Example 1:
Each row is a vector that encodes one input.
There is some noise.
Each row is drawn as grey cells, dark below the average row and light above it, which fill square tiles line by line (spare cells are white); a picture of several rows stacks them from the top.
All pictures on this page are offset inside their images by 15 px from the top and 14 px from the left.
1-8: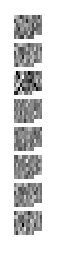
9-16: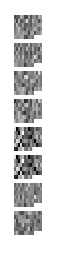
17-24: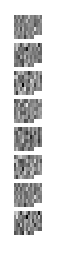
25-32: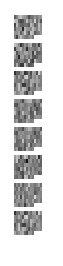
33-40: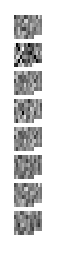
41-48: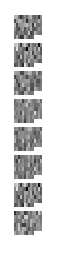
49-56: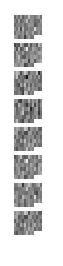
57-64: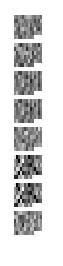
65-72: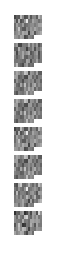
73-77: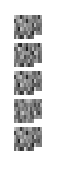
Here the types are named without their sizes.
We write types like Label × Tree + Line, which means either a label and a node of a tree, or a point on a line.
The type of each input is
List(Line).
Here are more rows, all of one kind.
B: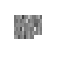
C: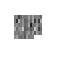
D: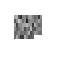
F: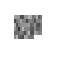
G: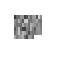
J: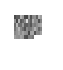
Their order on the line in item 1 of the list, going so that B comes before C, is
G, J, B, C, F, D.
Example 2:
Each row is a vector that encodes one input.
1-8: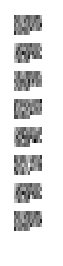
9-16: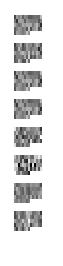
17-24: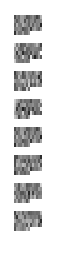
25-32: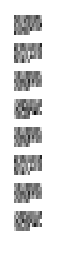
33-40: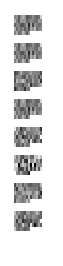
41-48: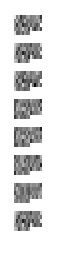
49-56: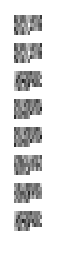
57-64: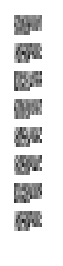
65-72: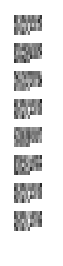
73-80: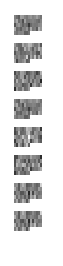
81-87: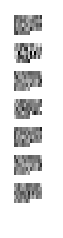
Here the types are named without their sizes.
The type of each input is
List(Line).
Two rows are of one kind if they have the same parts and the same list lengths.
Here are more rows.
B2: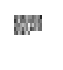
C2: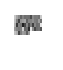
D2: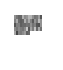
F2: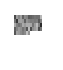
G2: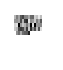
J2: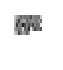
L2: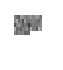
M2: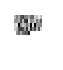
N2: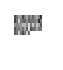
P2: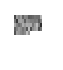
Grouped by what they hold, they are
B2, D2, L2, N2
C2, F2, J2, P2
G2, M2

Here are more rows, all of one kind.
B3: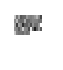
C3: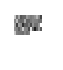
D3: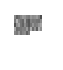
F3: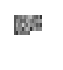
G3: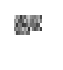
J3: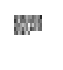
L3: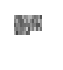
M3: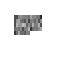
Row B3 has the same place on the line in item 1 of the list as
C3 and G3.
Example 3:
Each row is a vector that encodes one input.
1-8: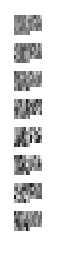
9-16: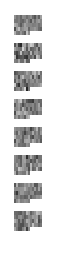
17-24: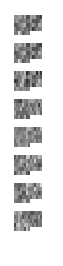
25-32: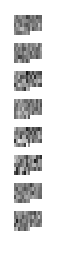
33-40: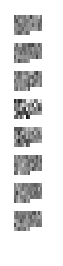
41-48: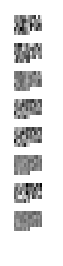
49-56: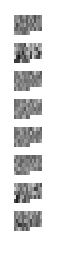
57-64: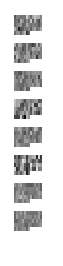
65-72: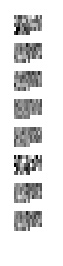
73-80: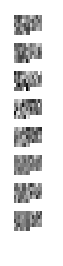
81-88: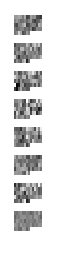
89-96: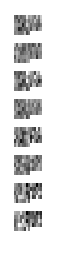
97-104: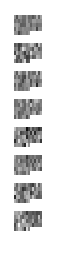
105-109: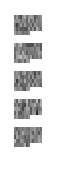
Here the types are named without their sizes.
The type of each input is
Tree × Tree + Unit.
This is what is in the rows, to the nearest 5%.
About 5% of them hold a fixed value. The rest hold a node of each of two trees.
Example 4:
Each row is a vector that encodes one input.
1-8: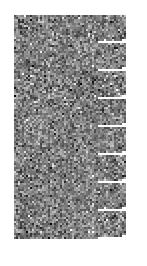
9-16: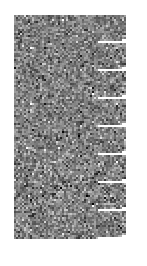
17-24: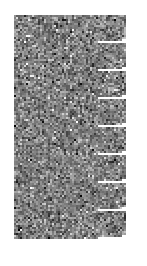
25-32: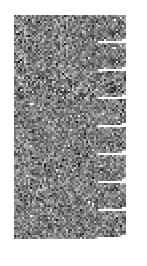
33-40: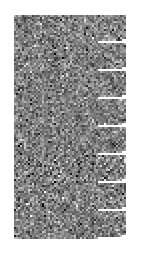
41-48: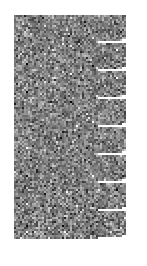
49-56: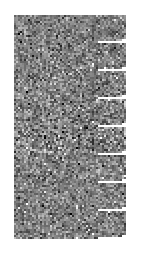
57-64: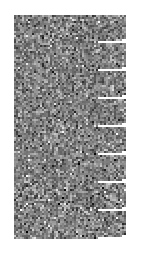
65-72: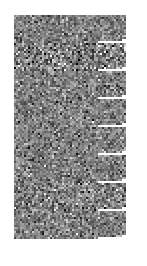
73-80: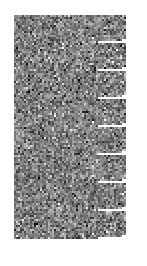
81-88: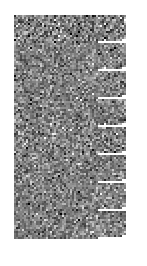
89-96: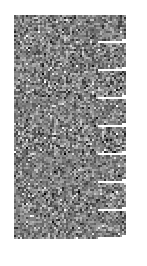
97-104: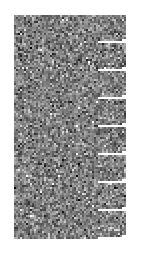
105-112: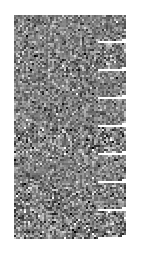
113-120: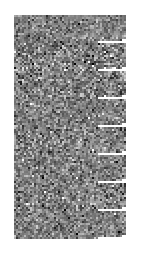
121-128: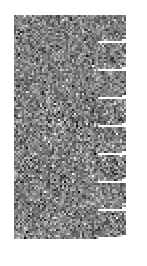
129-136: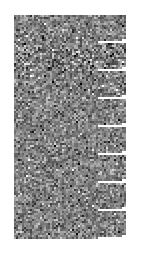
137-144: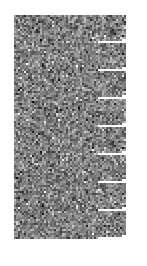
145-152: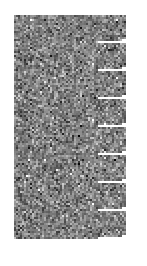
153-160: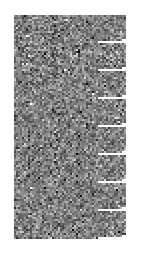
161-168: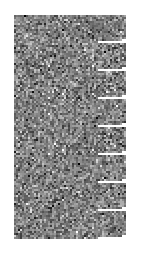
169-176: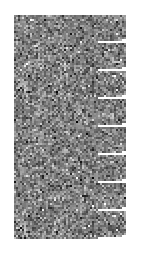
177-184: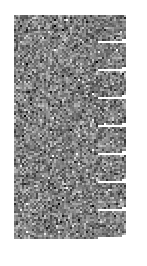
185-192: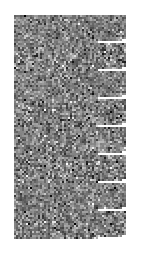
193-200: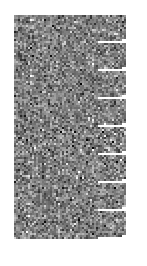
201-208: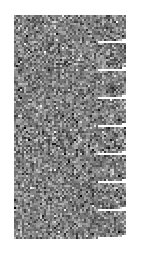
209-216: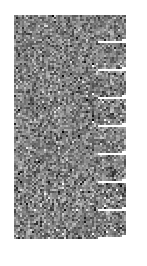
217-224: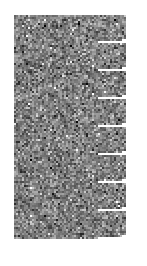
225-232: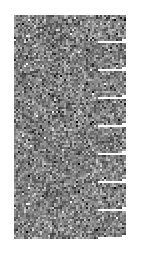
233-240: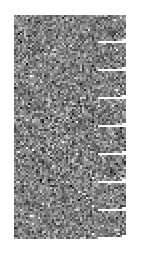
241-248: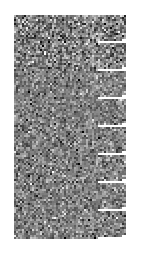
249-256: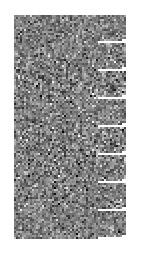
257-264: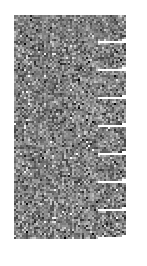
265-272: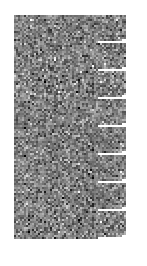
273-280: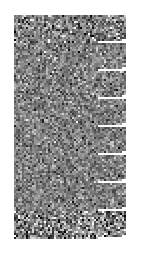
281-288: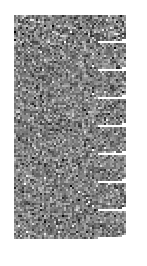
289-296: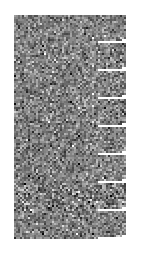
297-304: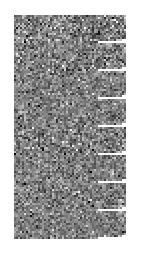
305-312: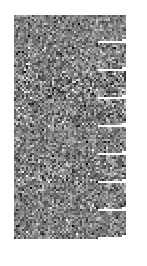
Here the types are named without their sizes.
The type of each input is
Label × (Tree + Unit).
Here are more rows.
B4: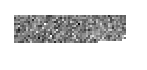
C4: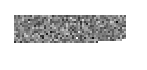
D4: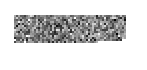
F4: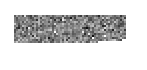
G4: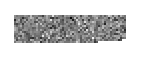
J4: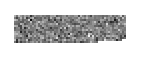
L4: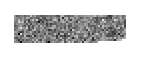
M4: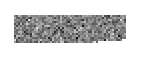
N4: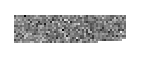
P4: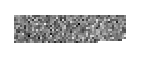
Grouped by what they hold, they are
B4, D4, F4, G4, J4, M4, P4
C4, L4, N4

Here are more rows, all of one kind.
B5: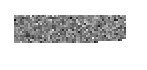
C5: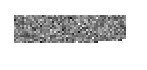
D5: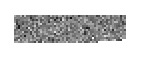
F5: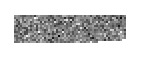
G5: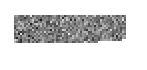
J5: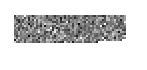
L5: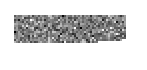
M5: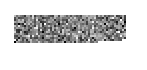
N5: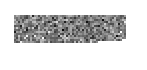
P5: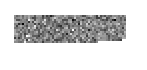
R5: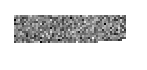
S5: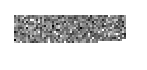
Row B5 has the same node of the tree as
L5 and N5.
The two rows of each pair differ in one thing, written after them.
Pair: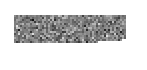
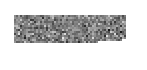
the node of the tree
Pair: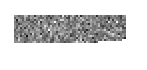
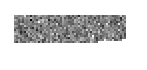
the label
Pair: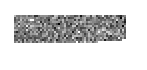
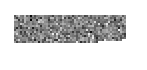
the label
